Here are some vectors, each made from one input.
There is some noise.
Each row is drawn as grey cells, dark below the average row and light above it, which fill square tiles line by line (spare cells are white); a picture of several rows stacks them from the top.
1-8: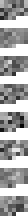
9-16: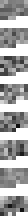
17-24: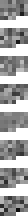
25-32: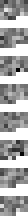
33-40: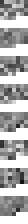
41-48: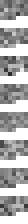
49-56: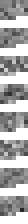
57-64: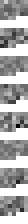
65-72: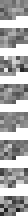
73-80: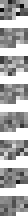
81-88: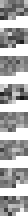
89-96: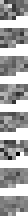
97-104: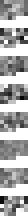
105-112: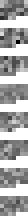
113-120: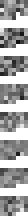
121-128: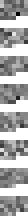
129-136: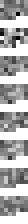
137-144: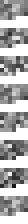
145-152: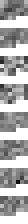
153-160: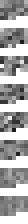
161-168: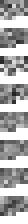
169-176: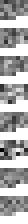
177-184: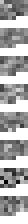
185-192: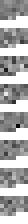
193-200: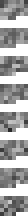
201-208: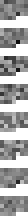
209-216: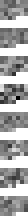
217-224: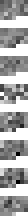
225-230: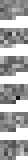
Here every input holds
either one of 6 labels, or three true/false values.
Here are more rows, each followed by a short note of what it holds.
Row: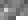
one of 6 labels
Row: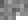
three true/false values
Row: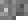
one of 6 labels
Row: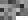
one of 6 labels
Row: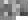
three true/false values
